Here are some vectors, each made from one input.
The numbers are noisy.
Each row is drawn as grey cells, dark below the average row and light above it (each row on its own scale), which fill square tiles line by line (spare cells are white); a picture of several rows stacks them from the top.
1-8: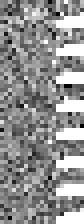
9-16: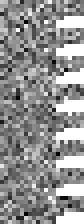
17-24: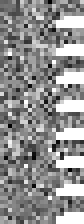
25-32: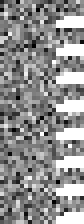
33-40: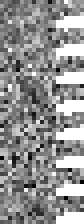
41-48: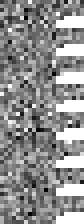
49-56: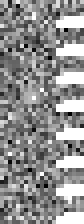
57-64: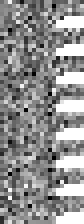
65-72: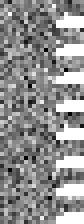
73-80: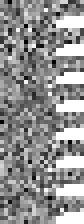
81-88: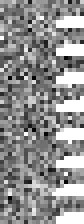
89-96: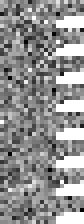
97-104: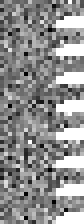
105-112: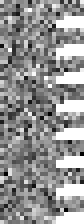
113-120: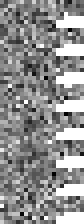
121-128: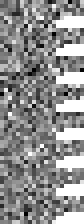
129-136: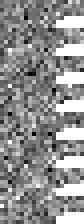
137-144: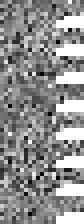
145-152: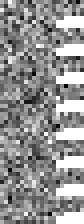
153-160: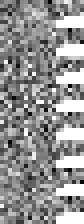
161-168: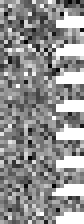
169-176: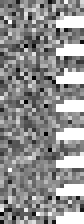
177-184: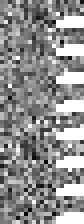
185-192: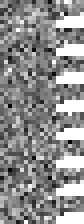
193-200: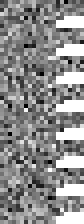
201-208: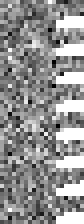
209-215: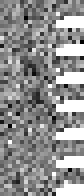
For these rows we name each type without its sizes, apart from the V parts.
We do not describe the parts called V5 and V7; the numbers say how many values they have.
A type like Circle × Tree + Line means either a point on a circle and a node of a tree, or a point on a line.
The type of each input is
(Bool × Circle + V7) × V5.
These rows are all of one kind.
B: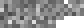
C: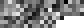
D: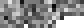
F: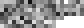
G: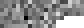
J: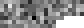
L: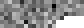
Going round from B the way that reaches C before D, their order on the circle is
B, G, F, J, C, L, D.
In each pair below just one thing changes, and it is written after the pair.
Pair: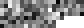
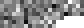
the value of V5
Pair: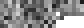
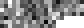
the true/false value
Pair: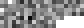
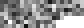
the value of V5
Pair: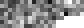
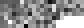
the place on the circle
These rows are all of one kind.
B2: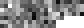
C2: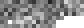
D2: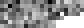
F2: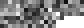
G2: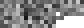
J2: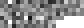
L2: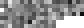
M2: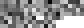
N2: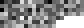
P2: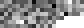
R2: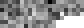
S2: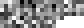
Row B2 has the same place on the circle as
C2, N2, P2 and R2.
